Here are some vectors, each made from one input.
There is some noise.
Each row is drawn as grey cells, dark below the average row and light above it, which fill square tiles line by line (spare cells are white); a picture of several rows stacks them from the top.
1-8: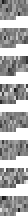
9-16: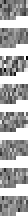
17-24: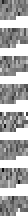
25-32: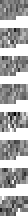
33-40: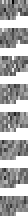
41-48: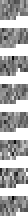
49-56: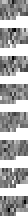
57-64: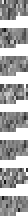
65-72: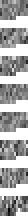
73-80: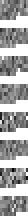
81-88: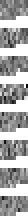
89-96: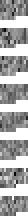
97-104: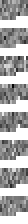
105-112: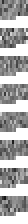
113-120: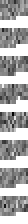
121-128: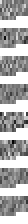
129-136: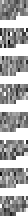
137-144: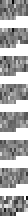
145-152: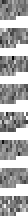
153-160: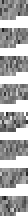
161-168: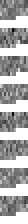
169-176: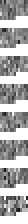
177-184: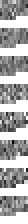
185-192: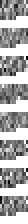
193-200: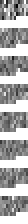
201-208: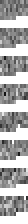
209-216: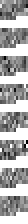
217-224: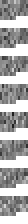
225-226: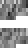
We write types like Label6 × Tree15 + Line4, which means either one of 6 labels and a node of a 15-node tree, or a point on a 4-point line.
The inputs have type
Bool × Bool × Bool × Bool + Line10.
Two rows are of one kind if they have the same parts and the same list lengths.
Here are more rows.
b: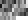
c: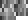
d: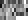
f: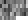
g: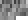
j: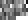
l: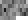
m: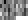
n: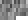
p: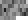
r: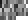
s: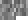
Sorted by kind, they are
b, f, g, l, m, n, p, s
c, d, j, r

